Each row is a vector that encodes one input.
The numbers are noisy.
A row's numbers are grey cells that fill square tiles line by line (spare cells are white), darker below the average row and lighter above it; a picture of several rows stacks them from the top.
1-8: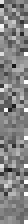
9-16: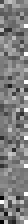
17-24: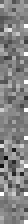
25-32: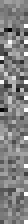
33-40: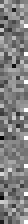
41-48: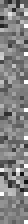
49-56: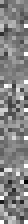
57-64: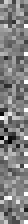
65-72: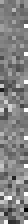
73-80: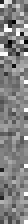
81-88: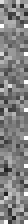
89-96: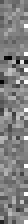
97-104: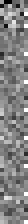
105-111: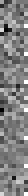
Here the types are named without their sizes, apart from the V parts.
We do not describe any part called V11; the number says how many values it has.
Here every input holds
either a point on a line, or a true/false value and a value of V11.
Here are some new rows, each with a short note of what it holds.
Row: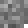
a true/false value and a value of V11
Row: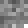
a point on a line
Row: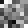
a point on a line
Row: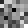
a point on a line
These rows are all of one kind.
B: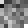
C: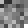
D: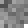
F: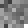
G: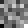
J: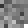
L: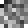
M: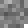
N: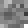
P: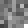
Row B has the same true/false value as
C, L, M and N.
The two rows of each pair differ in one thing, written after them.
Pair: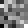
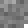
the value of V11
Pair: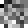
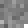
the true/false value
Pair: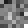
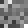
the value of V11
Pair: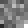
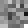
the true/false value
